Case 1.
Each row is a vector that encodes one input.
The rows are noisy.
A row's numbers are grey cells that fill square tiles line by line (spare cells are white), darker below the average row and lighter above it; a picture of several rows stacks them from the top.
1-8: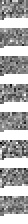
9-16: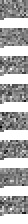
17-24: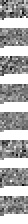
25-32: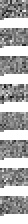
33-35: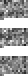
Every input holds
either a fixed value, or three true/false values.
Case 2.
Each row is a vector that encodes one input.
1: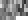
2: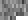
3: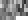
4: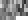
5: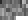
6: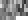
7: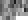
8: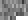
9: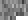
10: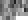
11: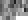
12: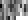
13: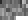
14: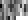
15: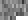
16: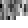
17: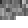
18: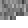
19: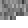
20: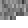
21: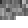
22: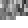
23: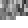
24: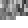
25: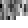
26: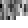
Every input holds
a point on a 5-point line.
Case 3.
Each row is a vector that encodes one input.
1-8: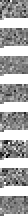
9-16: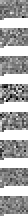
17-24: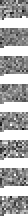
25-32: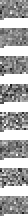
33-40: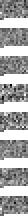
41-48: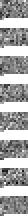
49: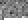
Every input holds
either a fixed value, or three true/false values.
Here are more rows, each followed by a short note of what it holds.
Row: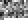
a fixed value
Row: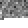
three true/false values
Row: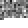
a fixed value
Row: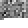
three true/false values
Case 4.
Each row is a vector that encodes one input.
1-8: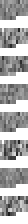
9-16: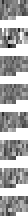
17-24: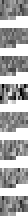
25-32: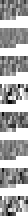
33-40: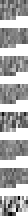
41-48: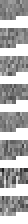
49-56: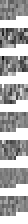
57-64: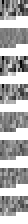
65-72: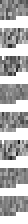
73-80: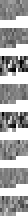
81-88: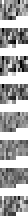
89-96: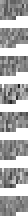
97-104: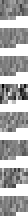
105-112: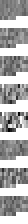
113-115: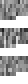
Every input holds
a node of an 8-node tree.
